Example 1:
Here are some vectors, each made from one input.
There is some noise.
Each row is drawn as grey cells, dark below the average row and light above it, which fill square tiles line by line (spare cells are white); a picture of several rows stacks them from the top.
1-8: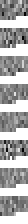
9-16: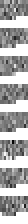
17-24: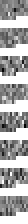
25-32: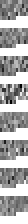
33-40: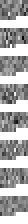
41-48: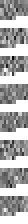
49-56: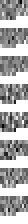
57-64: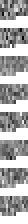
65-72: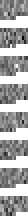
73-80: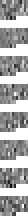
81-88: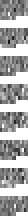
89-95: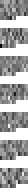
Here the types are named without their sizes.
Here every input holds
a list of points on a line.
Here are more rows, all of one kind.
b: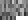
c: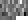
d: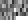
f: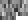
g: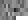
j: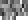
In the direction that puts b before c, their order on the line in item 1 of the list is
j, g, f, b, c, d.
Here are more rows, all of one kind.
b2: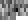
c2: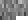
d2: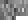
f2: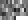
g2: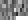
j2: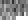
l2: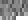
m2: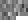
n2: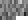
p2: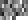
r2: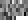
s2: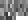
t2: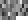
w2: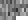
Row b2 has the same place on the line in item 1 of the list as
j2, l2 and w2.
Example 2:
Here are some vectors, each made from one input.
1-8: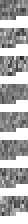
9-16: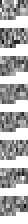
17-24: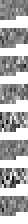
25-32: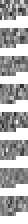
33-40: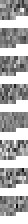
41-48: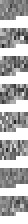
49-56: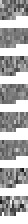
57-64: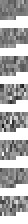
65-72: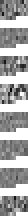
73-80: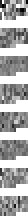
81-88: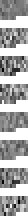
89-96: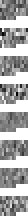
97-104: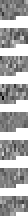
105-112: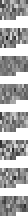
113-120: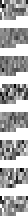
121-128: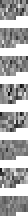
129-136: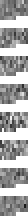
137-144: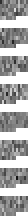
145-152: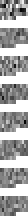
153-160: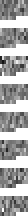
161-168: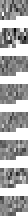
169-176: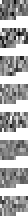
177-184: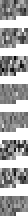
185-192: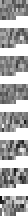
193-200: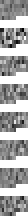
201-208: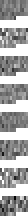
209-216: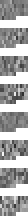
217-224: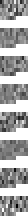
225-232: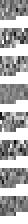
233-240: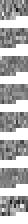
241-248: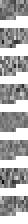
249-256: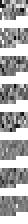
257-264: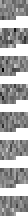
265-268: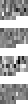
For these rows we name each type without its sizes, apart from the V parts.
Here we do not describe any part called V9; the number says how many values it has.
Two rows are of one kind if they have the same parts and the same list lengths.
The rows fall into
3 kinds.
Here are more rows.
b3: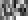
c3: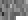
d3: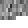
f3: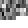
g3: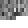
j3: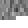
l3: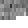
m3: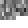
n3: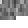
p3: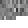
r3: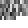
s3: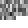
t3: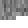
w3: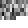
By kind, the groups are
b3, d3, f3, g3, l3, n3, p3
c3, j3, m3, t3
r3, s3, w3

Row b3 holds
a point on a circle and a value of V9.
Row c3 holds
a value of V9.
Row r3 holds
a point on a line.
